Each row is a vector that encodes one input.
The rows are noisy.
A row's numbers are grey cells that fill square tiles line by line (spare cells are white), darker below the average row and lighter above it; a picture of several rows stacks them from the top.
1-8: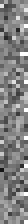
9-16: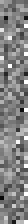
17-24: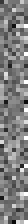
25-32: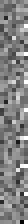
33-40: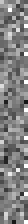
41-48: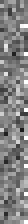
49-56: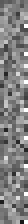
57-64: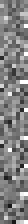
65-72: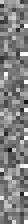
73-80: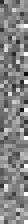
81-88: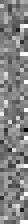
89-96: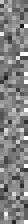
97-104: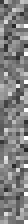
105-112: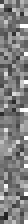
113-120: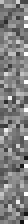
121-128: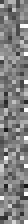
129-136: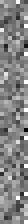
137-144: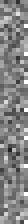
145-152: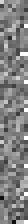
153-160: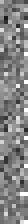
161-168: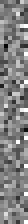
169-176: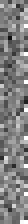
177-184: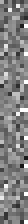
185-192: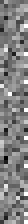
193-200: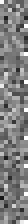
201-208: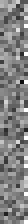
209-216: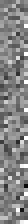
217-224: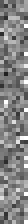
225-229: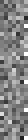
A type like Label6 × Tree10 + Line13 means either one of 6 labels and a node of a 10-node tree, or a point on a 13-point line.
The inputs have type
Circle8 × Circle8 × (Label9 + Line5).
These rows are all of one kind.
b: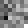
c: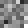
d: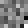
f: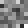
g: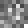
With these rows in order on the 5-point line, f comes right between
b and d.
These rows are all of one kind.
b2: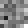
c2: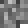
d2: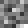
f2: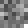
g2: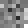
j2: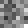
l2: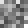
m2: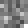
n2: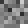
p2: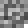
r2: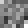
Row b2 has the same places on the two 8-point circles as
f2 and j2.
